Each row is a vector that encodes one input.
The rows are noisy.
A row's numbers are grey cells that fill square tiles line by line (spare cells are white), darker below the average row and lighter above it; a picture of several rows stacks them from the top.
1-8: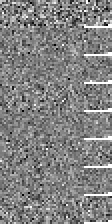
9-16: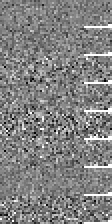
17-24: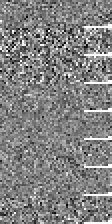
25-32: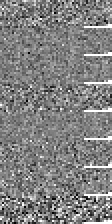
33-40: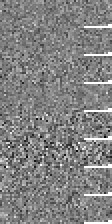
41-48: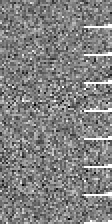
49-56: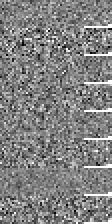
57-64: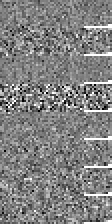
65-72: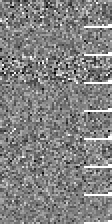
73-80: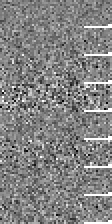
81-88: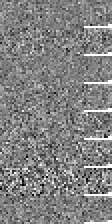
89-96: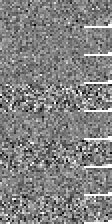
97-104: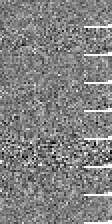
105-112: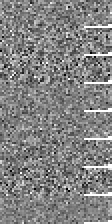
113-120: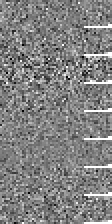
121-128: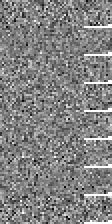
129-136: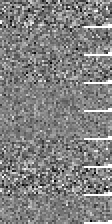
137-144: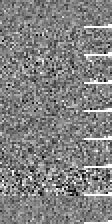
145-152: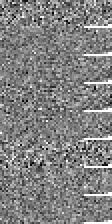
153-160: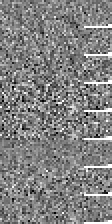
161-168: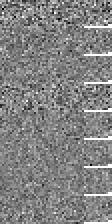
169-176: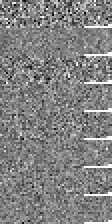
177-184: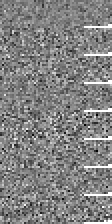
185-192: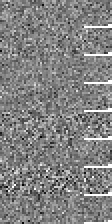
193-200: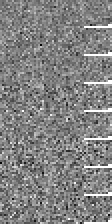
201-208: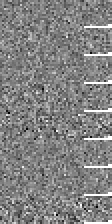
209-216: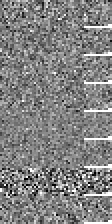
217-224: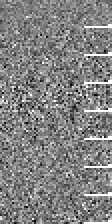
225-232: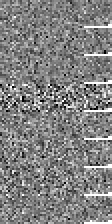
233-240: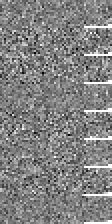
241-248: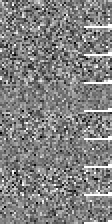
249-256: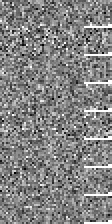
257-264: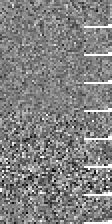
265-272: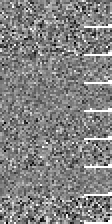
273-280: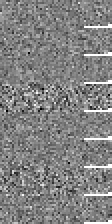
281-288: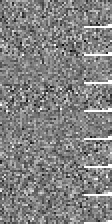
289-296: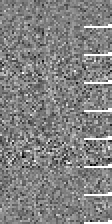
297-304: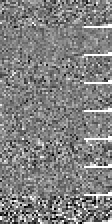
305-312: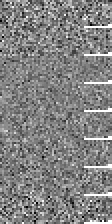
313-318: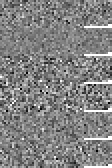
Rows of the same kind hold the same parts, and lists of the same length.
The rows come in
3 kinds.
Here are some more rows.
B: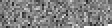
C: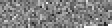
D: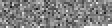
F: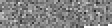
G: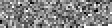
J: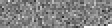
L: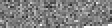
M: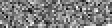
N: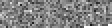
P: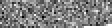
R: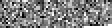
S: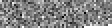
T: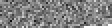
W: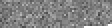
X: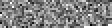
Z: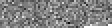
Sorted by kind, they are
B, J, M, P, R, T, W, Z
C
D, F, G, L, N, S, X

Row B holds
a point on an 8-point circle and a point on an 8-point line.
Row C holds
a point on each of two 5-point circles.
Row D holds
a point on an 8-point line and three true/false values.
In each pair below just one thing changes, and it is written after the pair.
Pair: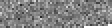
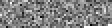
one of the three true/false values
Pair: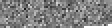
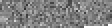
the place on the 8-point line
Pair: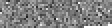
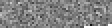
the place on the 8-point line
